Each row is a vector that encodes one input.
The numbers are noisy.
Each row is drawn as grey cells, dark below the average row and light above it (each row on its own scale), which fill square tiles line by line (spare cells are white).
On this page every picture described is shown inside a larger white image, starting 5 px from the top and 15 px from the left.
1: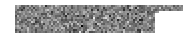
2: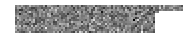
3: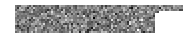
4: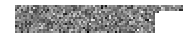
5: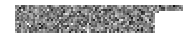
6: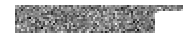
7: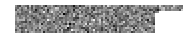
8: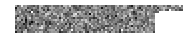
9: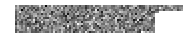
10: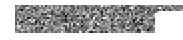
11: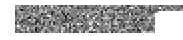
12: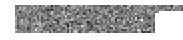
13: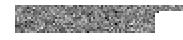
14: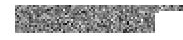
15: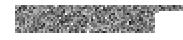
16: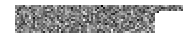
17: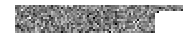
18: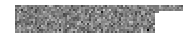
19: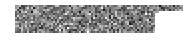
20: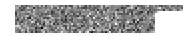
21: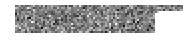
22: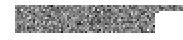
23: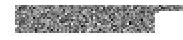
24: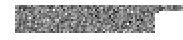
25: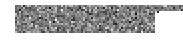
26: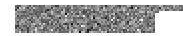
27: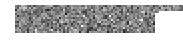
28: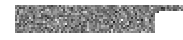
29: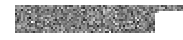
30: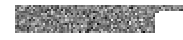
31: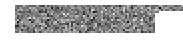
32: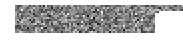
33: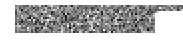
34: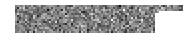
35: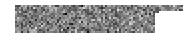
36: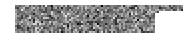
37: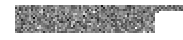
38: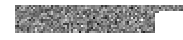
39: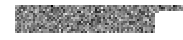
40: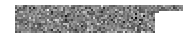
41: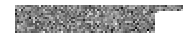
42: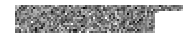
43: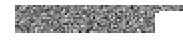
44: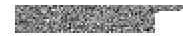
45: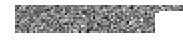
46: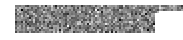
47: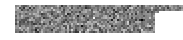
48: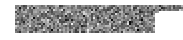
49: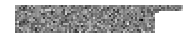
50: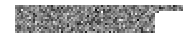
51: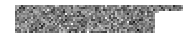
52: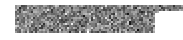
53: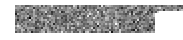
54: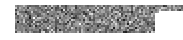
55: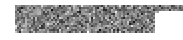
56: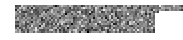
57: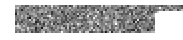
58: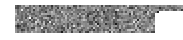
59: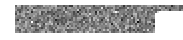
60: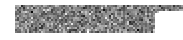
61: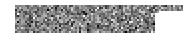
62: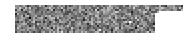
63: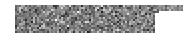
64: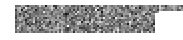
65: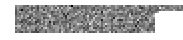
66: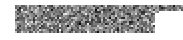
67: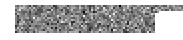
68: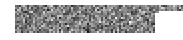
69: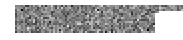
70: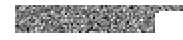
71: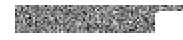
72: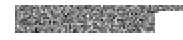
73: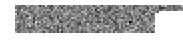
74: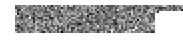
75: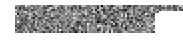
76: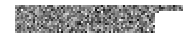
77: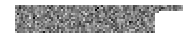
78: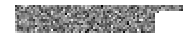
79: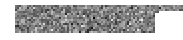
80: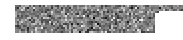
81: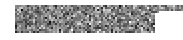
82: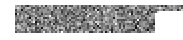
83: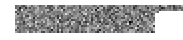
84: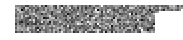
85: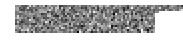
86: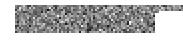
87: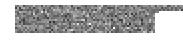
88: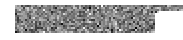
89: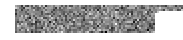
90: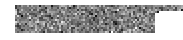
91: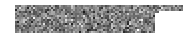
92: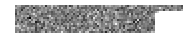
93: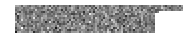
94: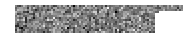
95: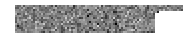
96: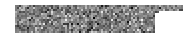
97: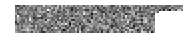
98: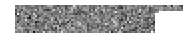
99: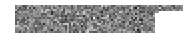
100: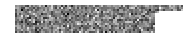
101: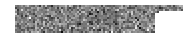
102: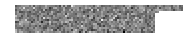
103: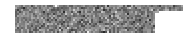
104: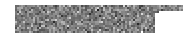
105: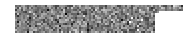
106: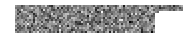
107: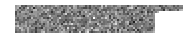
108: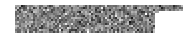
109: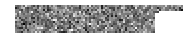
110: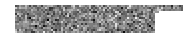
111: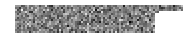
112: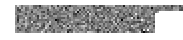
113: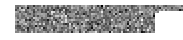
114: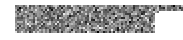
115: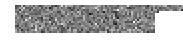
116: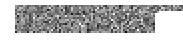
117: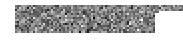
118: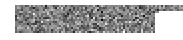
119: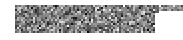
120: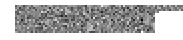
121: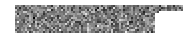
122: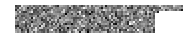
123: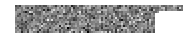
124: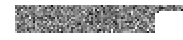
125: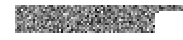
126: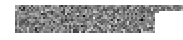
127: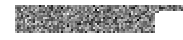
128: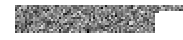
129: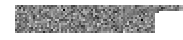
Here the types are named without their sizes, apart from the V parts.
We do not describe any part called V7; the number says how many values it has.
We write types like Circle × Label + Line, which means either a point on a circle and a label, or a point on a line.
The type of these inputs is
Bool × Bool × Bool × Bool × (Tree + Unit) × V7.
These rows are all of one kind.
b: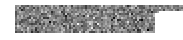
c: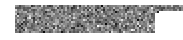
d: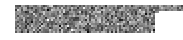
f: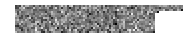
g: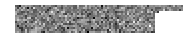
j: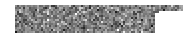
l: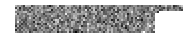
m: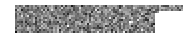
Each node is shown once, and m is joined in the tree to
c.
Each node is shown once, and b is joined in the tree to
l.
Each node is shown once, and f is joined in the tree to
j.
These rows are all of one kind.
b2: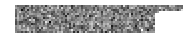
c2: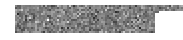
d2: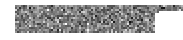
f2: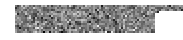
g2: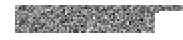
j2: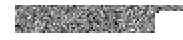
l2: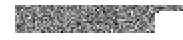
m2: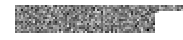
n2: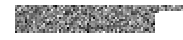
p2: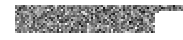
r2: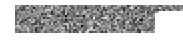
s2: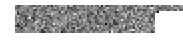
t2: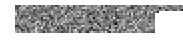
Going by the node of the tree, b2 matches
g2 and j2.
